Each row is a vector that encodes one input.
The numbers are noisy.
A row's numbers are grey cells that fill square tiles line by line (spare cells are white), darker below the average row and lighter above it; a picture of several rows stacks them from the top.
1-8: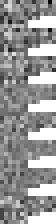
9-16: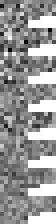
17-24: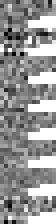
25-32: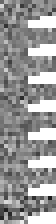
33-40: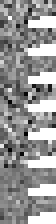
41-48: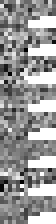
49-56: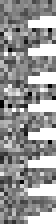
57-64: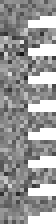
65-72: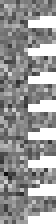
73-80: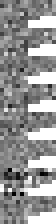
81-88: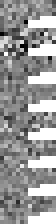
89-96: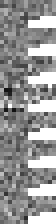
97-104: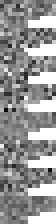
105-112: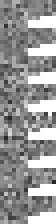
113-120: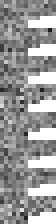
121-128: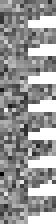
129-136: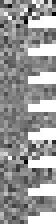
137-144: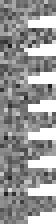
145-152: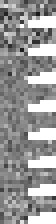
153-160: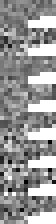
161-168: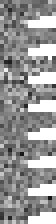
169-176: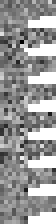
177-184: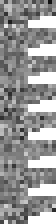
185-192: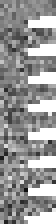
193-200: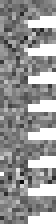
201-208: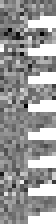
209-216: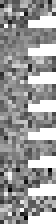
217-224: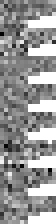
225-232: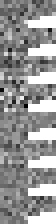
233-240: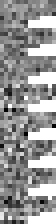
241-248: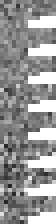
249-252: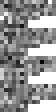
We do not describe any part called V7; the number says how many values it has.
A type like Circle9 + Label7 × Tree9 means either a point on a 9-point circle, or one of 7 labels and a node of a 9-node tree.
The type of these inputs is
Bool × (Line5 + V7) + List3(Line4).
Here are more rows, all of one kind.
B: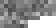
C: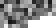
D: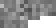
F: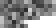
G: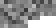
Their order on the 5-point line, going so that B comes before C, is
D, G, F, B, C.
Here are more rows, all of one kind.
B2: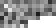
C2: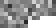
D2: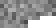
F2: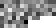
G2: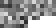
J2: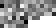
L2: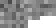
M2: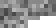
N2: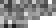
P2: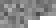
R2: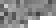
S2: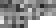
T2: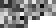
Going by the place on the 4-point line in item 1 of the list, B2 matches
N2, P2 and T2.
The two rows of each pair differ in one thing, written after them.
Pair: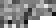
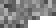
the true/false value
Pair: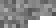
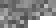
the true/false value
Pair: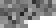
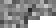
the place on the 5-point line
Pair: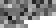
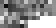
the place on the 5-point line
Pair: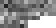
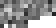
the true/false value
